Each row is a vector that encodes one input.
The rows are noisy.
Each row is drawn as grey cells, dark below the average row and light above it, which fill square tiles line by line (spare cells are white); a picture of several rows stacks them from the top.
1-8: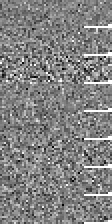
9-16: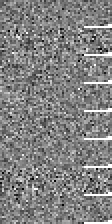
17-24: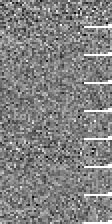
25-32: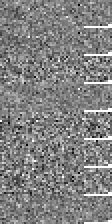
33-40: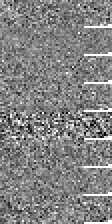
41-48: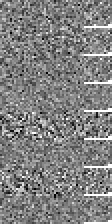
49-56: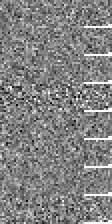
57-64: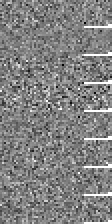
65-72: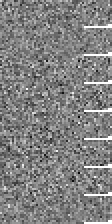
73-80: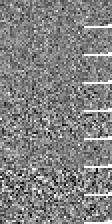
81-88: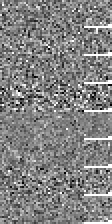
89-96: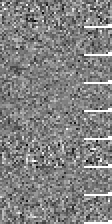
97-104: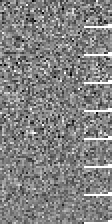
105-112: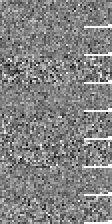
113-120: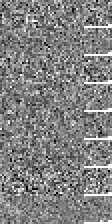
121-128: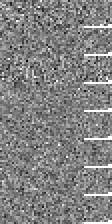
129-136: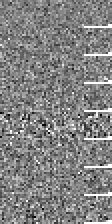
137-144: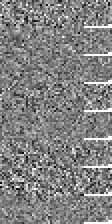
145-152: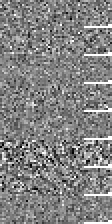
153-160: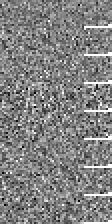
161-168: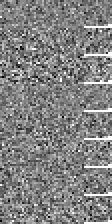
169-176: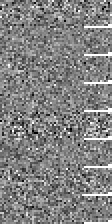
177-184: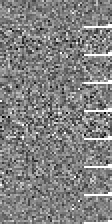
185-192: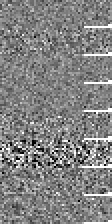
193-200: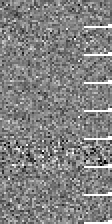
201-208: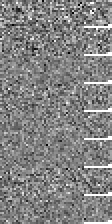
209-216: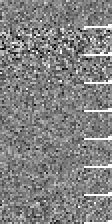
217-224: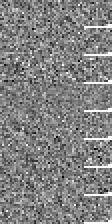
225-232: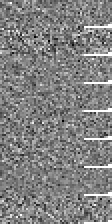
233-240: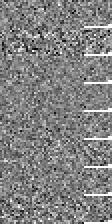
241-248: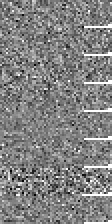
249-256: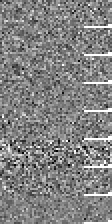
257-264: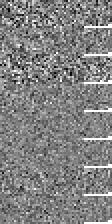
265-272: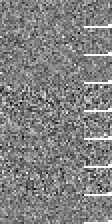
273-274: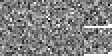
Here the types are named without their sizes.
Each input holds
a point on a circle and a true/false value, together with a list of items, each either a label, or a point on a line.
